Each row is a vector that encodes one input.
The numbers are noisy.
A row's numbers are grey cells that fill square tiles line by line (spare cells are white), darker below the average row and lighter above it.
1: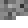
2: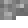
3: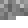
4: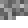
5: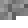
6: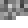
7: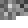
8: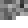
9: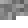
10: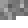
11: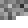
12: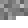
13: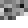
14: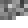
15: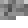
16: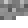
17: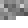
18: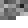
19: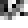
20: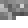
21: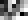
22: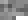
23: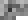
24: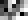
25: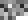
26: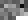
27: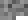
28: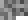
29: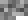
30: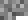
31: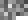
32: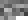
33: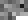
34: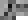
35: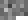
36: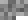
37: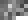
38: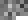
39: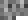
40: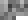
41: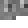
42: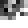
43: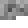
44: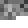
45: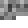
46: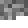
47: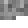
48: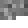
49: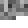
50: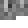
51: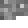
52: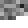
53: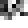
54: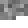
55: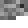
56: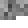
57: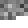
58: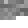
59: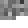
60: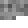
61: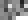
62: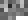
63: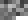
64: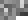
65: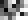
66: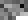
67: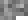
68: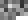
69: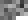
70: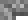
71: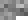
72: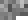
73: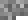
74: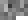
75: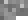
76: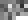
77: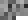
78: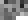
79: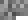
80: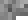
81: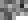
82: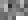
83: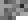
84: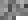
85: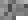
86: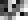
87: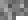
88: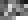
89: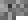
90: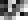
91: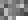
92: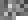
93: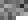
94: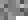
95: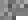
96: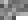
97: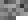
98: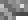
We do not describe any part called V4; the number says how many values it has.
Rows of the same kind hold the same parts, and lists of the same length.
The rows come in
3 kinds.
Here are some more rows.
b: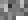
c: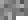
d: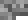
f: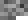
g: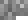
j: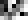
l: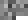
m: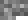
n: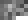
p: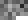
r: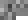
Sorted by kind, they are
b, c, d, g, l, m, r
f, n, p
j

